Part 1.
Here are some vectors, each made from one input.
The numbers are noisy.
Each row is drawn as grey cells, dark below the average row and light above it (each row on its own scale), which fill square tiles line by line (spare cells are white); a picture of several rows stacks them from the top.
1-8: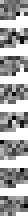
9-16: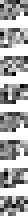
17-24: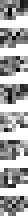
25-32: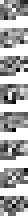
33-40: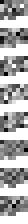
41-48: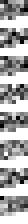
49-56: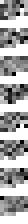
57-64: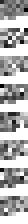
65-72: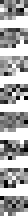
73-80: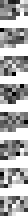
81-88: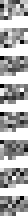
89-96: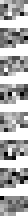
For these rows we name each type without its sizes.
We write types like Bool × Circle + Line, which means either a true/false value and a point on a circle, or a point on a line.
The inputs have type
Bool × Circle + Tree + Unit.
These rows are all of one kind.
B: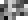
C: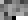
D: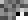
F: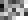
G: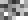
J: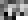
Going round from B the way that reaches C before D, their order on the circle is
B, G, F, J, C, D.
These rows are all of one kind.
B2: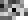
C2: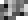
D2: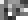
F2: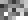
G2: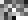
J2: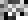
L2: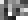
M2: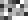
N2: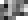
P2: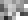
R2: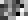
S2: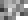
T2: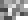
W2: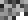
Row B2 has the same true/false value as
F2, M2, R2 and W2.
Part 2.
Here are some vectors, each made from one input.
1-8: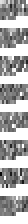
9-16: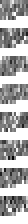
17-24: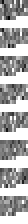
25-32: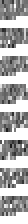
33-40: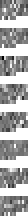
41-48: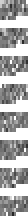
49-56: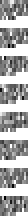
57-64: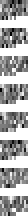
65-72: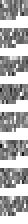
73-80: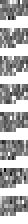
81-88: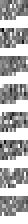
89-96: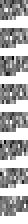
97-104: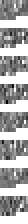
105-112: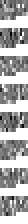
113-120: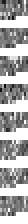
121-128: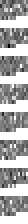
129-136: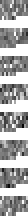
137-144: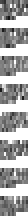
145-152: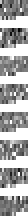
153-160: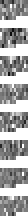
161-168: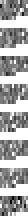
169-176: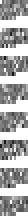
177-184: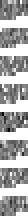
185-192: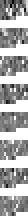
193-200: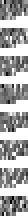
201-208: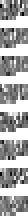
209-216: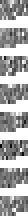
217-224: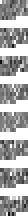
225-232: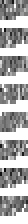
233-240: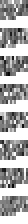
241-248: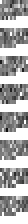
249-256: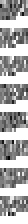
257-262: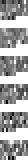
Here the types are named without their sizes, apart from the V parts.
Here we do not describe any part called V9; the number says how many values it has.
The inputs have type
Bool × V9 + Tree + Unit.
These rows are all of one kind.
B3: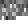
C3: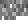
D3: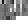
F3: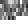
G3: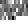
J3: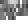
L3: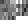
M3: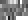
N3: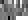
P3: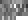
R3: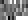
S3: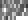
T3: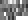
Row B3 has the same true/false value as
C3, P3 and S3.
